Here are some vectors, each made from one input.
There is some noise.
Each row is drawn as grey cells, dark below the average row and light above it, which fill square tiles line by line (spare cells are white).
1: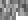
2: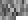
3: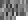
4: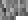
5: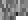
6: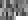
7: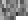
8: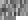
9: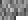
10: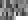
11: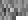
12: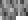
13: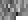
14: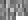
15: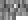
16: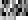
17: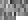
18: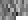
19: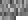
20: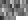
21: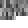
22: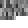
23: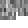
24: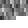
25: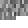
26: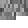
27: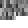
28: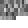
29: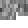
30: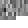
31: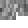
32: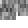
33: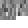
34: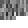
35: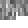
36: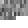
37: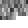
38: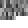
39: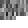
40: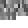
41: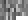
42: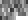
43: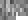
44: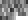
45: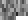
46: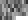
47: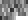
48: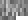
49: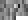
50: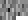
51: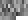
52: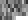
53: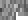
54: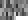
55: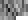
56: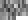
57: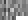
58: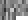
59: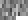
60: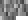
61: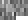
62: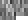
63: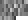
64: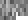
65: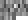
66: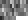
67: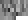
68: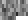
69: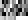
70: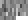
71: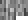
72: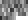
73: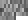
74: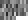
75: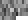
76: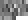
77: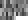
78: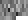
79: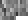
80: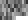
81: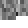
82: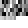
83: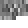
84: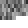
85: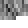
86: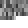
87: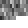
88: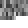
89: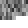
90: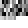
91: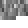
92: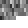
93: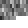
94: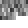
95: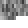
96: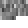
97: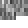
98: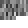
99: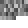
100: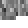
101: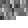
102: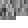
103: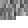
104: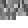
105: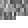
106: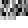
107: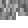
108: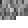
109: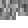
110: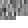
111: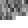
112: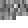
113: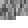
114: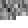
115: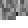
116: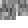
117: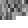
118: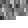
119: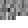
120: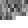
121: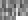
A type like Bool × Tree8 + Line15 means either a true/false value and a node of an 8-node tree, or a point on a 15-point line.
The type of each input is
List3(Line5).
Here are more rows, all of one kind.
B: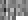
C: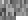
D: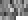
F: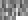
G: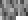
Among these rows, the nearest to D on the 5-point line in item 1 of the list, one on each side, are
B and G.
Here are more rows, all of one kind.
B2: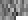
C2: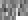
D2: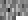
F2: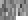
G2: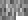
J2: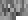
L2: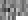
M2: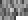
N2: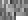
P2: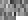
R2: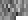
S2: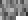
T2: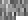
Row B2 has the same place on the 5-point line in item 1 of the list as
J2, M2 and R2.
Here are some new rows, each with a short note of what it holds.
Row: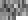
a list of two items
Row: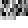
the empty list
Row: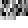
the empty list
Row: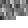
a list of one item
